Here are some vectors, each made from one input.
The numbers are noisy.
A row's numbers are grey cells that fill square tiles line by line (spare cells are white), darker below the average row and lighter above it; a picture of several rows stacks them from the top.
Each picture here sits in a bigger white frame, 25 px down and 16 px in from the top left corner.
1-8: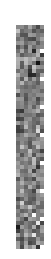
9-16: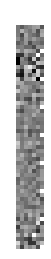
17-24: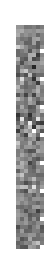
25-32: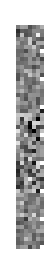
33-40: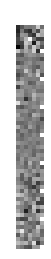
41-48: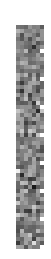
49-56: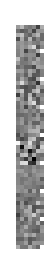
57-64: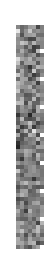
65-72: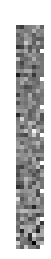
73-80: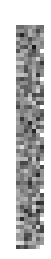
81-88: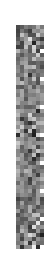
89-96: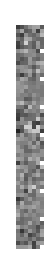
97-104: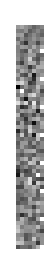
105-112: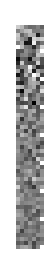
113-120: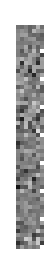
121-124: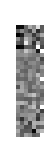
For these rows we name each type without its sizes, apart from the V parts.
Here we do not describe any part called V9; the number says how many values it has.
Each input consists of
a point on a line, together with either a point on a line, or a value of V9.
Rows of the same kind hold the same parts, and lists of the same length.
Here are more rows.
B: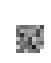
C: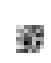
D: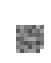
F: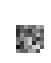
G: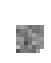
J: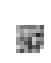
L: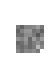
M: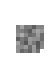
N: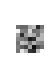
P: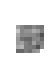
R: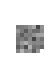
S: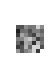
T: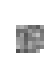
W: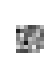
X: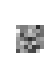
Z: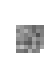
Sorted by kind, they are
B, G, J, L, N, P, R, S, T, W, X, Z
C, D, F, M

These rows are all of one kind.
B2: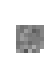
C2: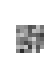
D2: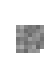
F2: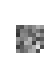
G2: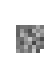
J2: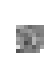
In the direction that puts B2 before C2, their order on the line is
J2, F2, B2, D2, G2, C2.
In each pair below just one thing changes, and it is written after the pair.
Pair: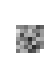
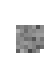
the value of V9
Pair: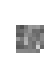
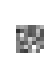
the value of V9
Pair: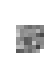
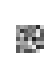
the value of V9
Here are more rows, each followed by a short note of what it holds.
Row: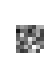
a point on each of two lines
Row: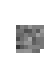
a point on each of two lines
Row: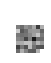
a point on a line and a value of V9
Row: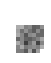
a point on each of two lines
